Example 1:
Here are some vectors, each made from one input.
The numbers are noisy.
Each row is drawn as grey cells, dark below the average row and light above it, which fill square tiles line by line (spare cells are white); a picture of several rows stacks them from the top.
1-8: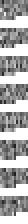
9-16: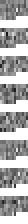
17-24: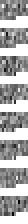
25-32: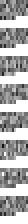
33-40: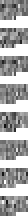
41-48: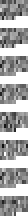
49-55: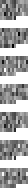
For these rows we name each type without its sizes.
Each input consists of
a node of a tree and a true/false value.
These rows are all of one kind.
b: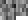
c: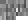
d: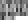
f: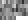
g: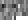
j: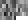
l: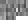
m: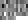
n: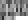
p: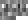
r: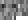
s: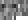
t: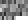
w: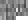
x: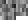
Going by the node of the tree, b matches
g, r, s and x.
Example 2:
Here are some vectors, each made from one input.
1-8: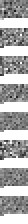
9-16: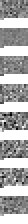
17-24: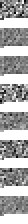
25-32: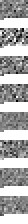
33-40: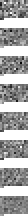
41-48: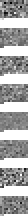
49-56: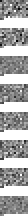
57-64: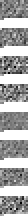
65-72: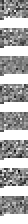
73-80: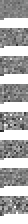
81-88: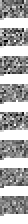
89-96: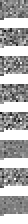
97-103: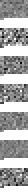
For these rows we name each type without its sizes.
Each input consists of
a list of points on a line.
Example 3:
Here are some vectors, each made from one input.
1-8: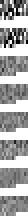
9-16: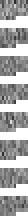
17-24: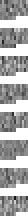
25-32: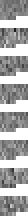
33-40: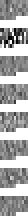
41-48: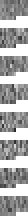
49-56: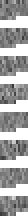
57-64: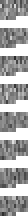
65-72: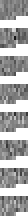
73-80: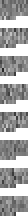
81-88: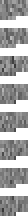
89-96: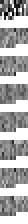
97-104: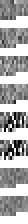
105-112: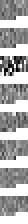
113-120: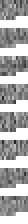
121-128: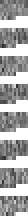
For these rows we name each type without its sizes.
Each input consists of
a node of a tree and a true/false value.
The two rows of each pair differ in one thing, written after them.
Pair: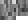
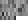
the node of the tree
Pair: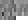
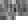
the node of the tree
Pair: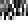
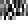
the node of the tree
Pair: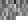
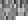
the node of the tree
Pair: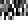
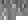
the true/false value
